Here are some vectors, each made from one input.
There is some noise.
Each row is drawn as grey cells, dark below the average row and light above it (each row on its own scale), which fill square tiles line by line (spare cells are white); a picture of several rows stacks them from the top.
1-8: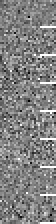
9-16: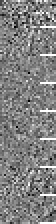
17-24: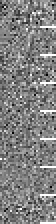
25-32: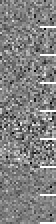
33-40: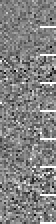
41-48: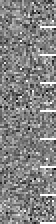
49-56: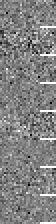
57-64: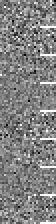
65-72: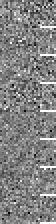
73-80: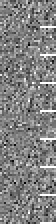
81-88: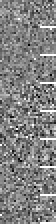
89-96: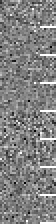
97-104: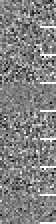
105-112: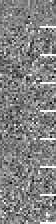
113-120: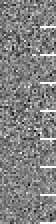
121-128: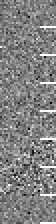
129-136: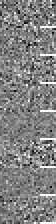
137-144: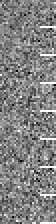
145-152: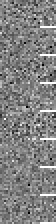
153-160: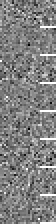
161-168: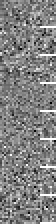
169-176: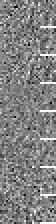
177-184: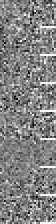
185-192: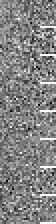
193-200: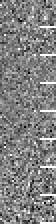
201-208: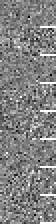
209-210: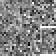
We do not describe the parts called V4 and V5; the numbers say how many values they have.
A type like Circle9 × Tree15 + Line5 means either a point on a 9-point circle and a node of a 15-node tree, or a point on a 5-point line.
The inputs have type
Bool × V5 + Line6 + Line8 × List2(V4).
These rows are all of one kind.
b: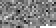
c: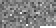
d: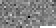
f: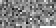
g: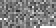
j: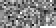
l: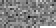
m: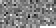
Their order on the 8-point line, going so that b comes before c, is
b, d, m, j, c, l, g, f.
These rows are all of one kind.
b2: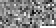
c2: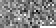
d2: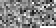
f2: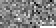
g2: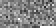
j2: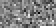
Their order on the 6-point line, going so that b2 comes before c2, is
d2, b2, j2, f2, c2, g2.
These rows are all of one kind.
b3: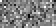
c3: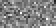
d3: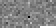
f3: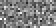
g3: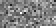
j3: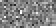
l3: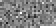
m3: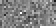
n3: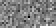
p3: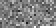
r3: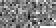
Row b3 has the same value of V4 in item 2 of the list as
f3, m3 and p3.
